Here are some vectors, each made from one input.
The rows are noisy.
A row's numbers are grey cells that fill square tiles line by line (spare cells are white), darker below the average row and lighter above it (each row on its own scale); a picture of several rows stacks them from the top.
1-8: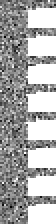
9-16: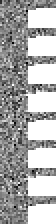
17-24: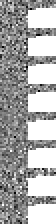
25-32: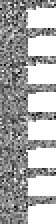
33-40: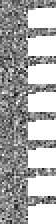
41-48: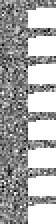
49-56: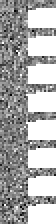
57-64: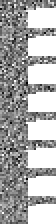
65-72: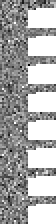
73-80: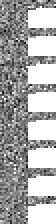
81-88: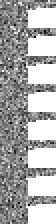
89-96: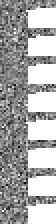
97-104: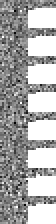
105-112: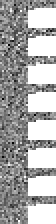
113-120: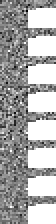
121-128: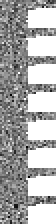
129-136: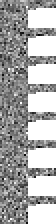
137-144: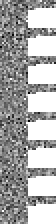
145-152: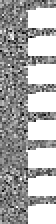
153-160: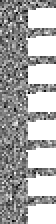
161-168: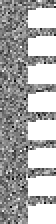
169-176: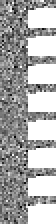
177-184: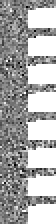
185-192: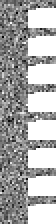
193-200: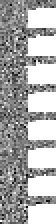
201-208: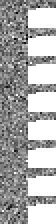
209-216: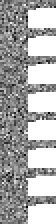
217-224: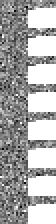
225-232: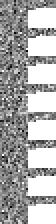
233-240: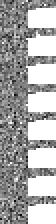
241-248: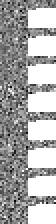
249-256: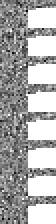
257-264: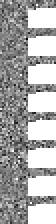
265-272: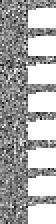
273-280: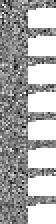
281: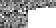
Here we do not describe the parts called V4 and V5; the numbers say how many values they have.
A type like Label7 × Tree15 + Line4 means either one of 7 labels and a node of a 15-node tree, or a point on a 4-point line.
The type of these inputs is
(Tree9 + V4) × V5 + Tree10 × Tree10.
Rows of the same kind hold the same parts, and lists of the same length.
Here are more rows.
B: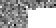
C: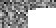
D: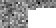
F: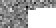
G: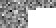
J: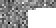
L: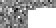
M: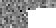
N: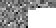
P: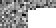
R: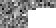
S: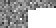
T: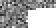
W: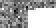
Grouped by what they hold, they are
B, D, G, M, R
C, J, N, S
F, L, P, T, W

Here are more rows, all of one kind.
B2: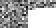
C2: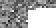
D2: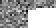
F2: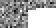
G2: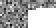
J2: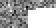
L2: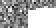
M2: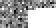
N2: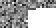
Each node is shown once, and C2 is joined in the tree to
M2 and N2.
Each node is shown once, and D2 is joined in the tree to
B2.
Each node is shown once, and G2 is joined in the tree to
N2.
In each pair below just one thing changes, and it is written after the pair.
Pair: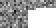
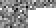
the value of V5
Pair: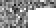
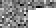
the node of the tree
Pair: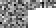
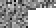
the value of V5
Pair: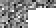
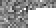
the node of the tree
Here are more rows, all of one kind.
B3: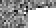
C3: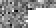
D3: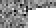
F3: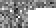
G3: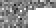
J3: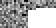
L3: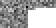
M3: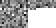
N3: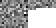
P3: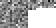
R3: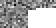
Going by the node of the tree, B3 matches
D3, J3, M3 and N3.
